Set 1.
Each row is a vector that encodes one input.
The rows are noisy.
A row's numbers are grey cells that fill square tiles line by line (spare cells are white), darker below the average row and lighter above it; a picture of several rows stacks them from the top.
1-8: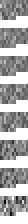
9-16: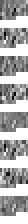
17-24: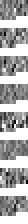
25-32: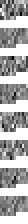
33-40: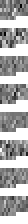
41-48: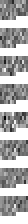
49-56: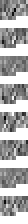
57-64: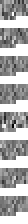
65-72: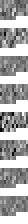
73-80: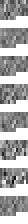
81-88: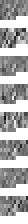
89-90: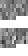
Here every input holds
either a point on an 8-point circle, or a fixed value.
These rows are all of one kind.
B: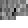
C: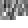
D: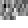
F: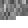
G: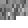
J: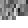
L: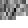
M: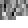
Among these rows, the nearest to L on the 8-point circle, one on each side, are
B and M.
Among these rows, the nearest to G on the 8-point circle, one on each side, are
B and F.
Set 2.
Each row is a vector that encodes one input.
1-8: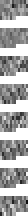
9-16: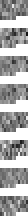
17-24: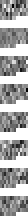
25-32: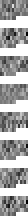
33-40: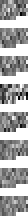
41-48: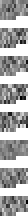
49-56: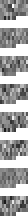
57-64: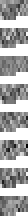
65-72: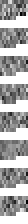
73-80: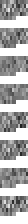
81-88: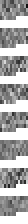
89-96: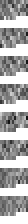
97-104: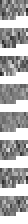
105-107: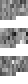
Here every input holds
a point on a 4-point line.
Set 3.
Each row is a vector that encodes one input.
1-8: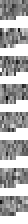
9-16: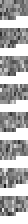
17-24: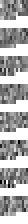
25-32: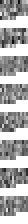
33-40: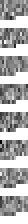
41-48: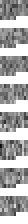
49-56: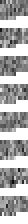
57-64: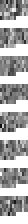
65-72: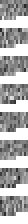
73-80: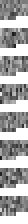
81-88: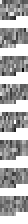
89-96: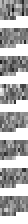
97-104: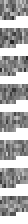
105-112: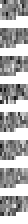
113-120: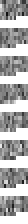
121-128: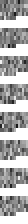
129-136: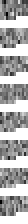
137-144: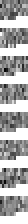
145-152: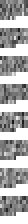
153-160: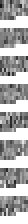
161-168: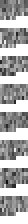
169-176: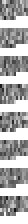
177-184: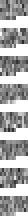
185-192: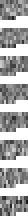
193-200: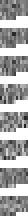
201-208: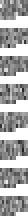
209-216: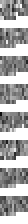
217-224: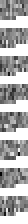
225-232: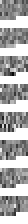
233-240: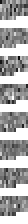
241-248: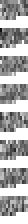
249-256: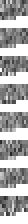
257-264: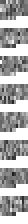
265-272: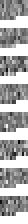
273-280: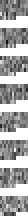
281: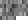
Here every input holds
a point on an 18-point circle.
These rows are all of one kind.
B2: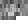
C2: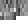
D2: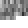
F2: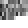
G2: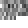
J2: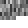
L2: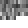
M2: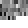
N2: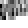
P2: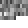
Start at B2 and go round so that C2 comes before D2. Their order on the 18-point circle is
B2, P2, C2, L2, J2, D2, G2, M2, F2, N2.
